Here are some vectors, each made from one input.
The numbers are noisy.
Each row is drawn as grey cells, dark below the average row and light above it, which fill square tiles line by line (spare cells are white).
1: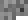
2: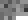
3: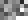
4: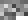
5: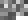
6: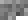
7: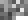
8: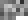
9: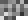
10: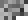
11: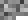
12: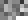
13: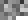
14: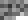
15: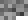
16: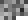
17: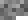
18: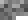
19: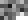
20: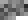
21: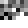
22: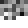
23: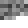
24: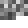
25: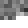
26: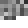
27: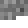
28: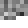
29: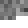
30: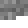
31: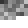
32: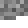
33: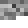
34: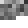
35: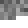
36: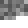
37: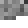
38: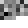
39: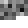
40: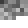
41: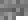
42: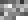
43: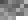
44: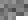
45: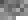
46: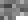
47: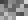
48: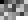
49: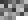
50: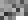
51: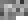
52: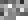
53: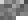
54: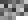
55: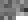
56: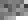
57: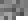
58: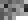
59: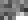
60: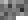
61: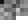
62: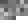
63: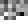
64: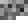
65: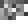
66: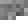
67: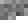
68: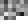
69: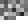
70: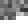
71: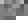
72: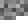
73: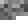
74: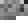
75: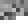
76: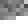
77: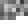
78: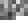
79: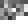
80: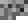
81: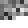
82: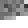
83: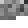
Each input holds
either one of 5 labels, or three true/false values.
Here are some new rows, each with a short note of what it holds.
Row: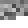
one of 5 labels
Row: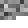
one of 5 labels
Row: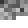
three true/false values
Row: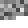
one of 5 labels
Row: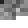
three true/false values
